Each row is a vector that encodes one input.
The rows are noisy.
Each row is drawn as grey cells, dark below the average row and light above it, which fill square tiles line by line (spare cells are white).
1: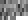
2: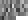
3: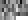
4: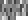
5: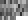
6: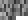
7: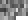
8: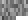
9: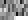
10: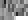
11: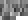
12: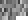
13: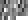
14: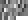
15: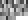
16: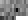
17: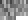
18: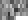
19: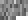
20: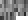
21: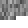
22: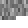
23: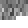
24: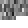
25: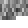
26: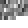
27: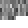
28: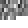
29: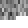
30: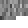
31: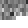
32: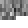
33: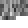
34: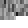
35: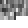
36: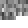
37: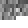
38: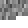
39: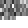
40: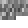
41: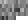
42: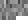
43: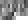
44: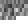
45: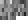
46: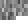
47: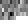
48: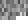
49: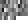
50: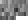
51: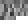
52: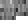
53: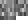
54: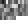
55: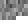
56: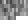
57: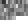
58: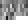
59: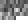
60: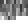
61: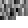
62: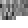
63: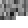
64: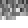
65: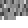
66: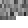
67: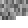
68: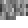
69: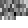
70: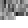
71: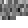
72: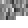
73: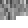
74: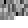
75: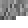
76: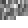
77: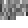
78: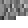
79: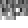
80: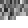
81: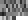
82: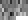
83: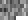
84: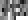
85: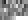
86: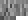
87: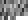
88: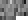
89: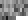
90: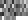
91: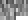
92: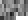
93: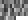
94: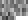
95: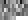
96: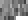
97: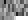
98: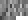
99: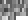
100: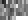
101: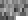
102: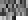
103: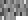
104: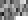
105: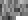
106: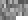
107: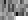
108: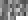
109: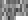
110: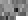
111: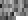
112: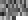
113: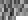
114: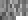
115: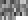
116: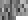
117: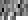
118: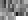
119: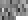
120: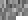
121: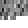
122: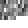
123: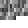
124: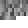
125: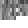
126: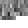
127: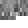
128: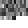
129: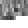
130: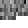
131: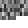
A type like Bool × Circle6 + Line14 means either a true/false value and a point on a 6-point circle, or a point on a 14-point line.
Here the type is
Line6 + List2(Line3 × Line4).
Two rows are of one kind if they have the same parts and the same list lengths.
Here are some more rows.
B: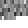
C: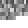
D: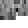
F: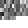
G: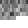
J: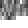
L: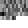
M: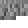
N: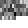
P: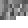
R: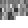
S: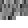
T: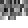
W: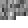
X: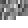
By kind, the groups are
B, F, N, X
C, G, M, P, T, W
D, J, R, S
L

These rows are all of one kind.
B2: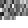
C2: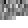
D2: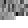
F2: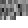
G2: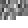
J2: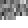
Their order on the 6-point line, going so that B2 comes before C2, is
B2, J2, F2, G2, C2, D2.
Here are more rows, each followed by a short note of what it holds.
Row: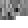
a list of two items
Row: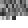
the empty list
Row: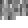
a list of two items
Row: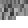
a list of one item
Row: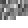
a point on a 6-point line
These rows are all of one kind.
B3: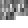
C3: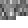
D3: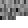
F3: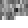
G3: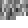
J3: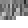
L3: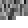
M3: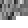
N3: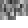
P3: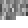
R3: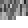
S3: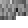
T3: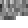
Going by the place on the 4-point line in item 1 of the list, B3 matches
G3, P3 and R3.
